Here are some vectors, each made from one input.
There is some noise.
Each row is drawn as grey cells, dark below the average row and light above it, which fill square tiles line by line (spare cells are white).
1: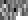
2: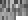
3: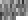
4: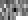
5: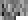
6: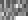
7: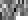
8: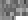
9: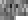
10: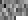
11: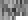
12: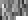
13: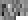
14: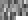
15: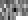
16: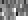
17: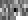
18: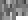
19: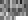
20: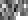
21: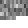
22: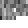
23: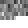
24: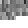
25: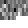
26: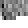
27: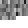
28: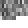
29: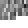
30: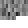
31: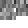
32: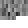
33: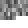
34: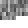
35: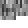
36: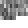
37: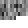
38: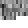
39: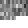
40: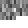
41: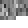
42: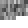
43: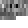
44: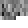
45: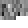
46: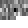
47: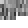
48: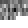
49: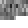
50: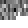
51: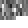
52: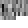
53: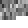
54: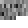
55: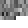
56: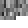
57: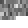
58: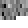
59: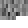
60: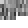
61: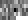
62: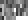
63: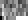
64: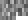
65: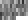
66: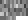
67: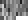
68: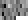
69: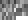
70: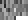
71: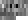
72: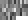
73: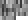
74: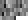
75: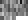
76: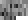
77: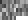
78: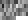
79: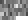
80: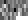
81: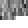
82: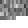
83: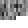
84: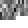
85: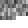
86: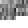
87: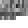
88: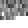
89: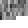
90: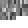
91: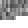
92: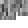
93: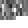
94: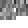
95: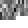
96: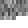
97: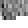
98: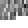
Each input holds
a point on a 10-point line, together with either a fixed value, or four true/false values.
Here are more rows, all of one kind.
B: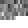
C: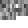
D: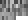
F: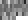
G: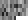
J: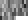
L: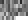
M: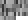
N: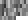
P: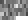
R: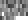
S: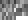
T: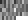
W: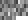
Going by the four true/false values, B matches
L, P and R.
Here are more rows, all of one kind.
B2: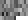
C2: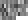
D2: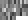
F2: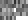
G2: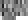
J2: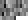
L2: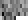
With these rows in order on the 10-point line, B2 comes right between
F2 and J2.
